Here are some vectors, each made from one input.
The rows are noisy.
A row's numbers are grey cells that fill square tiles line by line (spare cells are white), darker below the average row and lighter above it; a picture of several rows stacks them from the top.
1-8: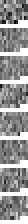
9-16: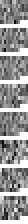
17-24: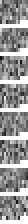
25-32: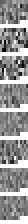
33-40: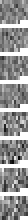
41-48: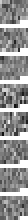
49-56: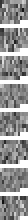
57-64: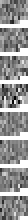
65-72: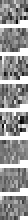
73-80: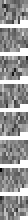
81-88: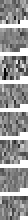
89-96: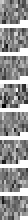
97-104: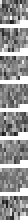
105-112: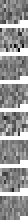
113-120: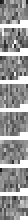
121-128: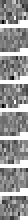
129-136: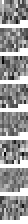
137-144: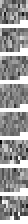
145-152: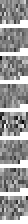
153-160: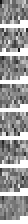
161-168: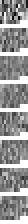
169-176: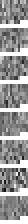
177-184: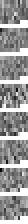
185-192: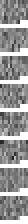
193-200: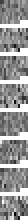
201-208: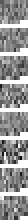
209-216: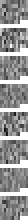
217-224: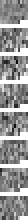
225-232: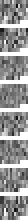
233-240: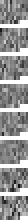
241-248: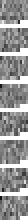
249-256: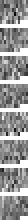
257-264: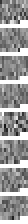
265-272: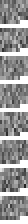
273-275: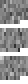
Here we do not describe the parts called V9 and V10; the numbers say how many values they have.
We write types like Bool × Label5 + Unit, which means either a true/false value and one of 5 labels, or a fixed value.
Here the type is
(Bool × V10 + V9) × (Line5 + Line6).
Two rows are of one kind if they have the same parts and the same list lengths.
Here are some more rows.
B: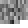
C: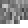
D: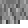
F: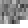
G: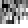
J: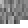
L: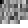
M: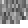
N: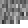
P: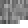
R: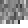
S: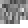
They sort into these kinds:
B, F, G, M, N, R, S
C, P
D, J
L

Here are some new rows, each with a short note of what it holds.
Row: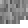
a point on a 6-point line and a value of V9
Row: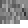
a point on a 5-point line and a value of V9
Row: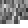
a point on a 5-point line and a value of V9
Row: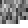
a point on a 5-point line, a true/false value and a value of V10
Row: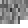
a point on a 6-point line, a true/false value and a value of V10
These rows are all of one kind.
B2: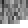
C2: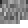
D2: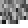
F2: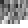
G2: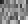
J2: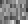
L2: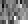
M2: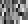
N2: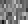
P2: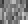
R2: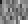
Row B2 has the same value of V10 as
D2, F2 and G2.
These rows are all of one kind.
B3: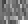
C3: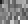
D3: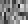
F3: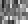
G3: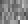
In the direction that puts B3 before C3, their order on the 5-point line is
F3, B3, D3, G3, C3.
